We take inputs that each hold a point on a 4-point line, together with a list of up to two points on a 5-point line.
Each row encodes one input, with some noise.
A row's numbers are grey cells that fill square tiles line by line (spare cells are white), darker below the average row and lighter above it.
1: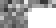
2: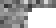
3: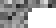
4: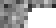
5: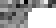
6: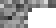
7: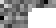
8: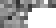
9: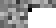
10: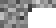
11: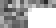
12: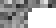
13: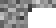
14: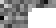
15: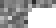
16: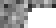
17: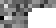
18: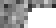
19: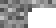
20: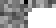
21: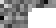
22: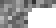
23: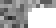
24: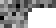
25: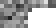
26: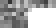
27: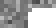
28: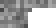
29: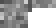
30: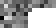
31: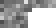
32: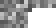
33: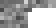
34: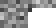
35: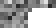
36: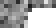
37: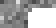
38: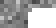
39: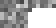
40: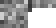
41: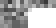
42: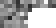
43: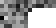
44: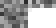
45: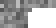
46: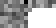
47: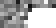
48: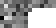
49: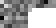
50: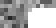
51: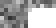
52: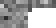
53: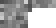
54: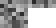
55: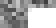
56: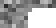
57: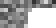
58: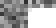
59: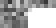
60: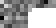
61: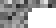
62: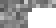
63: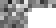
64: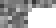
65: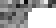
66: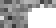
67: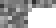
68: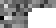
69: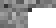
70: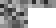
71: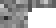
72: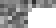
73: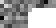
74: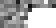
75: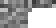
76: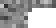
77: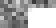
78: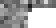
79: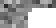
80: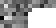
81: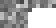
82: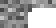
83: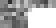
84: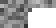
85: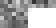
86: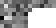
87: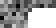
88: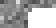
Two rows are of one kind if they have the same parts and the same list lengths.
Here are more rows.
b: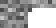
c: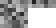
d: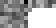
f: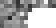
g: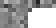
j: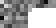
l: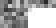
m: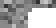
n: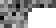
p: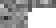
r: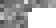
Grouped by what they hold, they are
b, d, f
c, g, l, m, p, r
j, n

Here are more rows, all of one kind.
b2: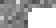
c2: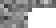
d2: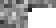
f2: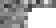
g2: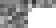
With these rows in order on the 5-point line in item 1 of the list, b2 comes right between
c2 and g2.
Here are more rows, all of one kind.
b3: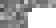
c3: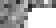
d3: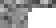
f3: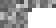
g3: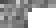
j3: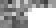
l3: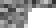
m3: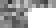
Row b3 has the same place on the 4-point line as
f3 and g3.
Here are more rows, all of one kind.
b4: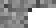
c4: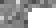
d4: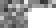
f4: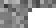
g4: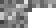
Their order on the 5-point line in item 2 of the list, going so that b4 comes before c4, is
d4, f4, b4, g4, c4.
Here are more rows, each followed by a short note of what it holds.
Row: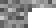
a point on a 4-point line, together with a list of one item
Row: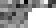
a point on a 4-point line, together with a list of one item
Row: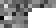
a point on a 4-point line, together with the empty list
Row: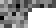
a point on a 4-point line, together with the empty list
